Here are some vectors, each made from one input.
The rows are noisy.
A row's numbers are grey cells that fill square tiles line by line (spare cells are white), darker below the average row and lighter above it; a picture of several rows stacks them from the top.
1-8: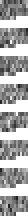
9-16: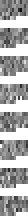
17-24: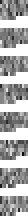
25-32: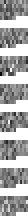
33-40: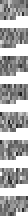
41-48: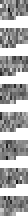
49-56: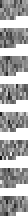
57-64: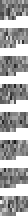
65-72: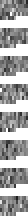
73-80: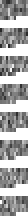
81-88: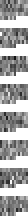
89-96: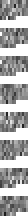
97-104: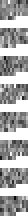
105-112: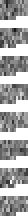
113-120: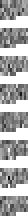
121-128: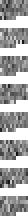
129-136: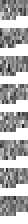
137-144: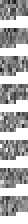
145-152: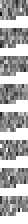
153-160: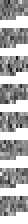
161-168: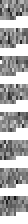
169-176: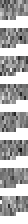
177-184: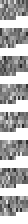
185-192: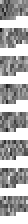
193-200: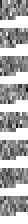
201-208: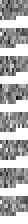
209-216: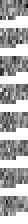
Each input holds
one of 7 labels, together with either a point on an 8-point circle, or three true/false values.
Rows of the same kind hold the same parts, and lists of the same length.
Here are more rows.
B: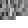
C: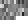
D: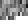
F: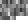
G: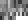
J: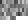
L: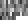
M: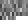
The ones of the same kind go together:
B, C, D, G, J, L, M
F

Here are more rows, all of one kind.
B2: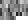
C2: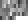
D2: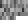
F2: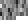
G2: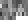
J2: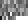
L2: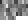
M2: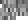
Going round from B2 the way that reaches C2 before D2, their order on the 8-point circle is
B2, F2, M2, G2, C2, J2, D2, L2.
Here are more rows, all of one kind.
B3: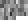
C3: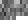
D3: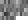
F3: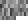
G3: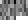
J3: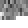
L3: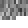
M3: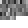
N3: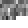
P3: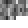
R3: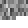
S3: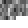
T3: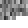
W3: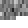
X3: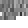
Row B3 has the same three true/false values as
F3, L3, N3 and R3.
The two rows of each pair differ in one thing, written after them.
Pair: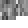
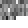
one of the three true/false values
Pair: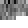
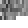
the label
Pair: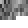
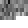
one of the three true/false values
